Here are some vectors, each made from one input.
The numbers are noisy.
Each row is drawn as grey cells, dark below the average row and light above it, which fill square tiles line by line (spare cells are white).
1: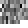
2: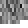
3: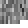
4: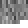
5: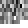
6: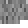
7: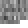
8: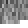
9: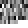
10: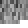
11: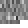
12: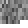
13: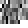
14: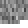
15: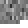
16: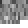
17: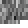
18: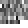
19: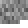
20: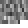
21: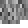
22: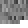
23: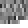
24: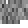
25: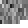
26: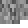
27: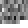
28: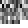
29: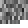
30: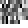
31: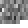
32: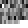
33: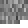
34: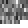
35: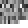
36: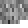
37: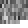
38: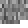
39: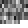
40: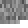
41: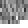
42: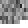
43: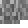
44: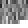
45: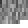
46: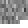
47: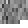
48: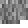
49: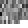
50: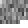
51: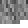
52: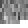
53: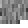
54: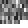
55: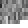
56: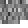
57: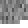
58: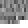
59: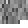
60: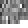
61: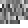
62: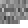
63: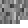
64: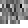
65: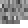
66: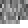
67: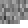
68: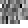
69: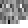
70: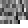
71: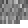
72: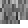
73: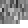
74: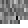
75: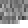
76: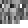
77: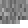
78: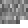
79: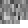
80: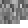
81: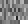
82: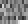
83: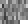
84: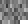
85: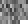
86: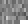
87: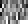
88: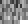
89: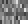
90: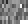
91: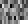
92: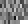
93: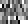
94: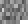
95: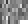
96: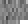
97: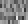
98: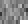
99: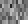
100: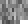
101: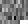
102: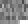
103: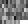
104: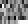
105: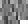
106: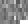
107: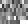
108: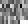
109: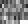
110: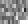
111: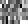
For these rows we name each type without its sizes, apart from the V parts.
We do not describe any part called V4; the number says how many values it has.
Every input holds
a value of V4, together with either a point on each of two lines, or three true/false values.
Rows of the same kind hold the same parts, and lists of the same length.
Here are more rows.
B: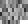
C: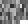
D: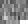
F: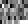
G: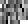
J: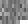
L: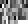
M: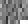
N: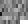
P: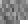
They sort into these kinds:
B, C, N, P
D, F, G, J, L, M

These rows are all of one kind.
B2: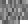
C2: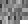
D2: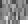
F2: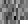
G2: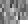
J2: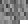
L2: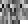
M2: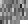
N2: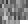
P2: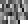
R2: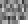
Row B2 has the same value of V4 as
F2 and R2.
